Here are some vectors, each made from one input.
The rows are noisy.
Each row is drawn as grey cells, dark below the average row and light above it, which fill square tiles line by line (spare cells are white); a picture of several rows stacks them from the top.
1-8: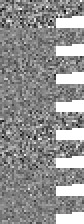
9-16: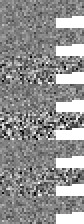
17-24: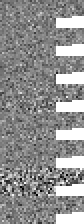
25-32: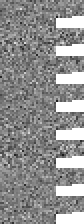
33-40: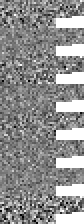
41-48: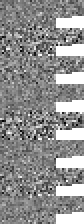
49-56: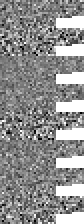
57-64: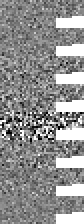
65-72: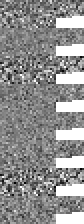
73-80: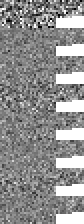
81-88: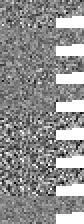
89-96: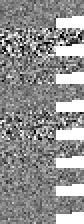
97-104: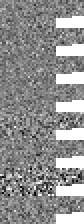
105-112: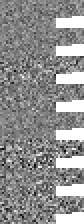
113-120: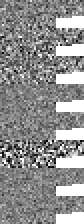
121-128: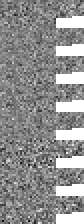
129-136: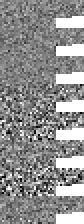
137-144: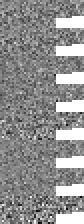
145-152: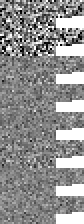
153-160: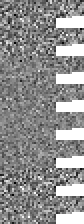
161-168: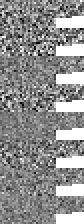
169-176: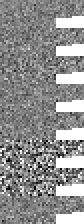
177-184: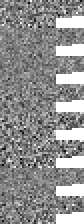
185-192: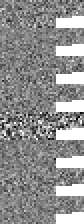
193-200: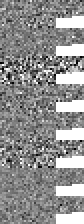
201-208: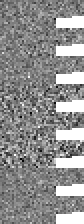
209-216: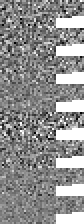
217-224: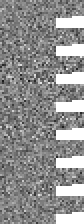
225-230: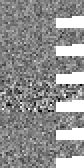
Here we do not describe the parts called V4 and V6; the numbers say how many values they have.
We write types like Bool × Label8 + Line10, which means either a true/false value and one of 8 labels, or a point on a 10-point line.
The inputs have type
List2(Circle9) + (Tree9 + V6) × V4.
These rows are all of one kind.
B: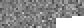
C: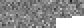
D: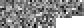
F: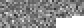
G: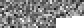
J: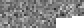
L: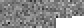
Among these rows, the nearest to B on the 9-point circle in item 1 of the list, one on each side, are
D and J.
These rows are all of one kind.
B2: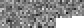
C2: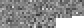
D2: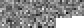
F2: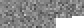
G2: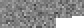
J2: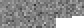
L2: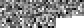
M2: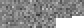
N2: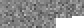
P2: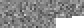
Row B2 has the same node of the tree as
C2, F2, N2 and P2.
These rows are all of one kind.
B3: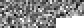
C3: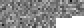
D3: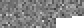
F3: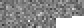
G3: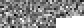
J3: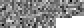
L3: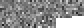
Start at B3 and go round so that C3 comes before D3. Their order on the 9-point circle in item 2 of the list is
B3, C3, J3, F3, G3, D3, L3.
